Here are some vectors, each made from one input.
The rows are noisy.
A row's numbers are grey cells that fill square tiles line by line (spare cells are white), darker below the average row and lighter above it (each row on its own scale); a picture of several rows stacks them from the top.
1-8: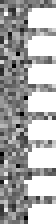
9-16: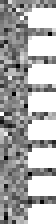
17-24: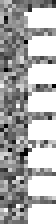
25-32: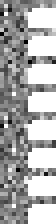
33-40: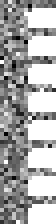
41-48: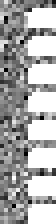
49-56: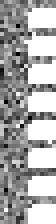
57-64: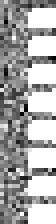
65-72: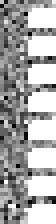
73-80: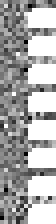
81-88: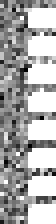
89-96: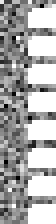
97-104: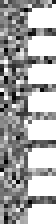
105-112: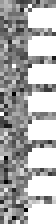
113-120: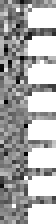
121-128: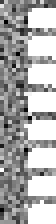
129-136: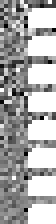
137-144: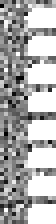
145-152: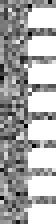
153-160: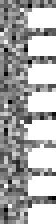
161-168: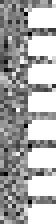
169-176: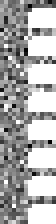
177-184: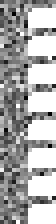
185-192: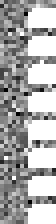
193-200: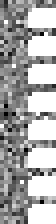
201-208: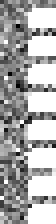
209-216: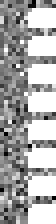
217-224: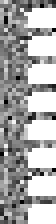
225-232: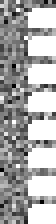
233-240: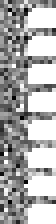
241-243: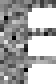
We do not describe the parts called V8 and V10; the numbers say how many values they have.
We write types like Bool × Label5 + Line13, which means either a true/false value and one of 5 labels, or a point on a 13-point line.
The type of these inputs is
Bool × V8 + (Circle5 + Unit) × V10 + Label6 × Label6.
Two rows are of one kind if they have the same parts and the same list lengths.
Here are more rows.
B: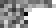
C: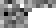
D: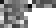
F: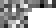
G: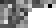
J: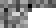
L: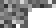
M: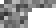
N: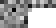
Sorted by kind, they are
B, F
C, G, L, M
D, J
N

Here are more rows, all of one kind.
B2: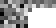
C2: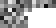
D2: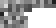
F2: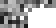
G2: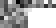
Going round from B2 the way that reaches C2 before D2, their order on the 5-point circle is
B2, F2, G2, C2, D2.
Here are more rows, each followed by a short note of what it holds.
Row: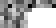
a value of V10
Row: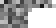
two labels (each one of 6)
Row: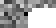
two labels (each one of 6)
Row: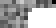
two labels (each one of 6)
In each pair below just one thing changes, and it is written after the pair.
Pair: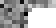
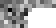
the value of V8
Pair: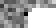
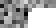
the value of V8
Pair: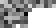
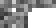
the true/false value
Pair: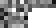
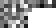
the value of V8
